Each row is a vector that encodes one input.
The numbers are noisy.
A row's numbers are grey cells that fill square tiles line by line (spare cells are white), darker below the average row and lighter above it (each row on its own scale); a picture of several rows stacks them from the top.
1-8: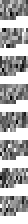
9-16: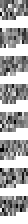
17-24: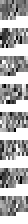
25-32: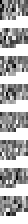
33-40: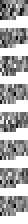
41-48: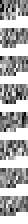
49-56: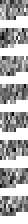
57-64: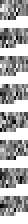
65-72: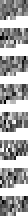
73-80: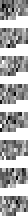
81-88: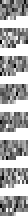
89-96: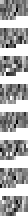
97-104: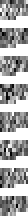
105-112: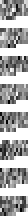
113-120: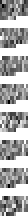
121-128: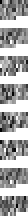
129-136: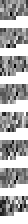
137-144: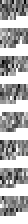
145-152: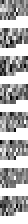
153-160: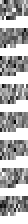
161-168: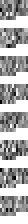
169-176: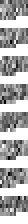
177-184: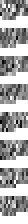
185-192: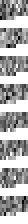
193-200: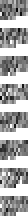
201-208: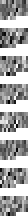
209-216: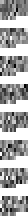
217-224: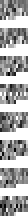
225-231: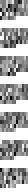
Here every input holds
four true/false values.
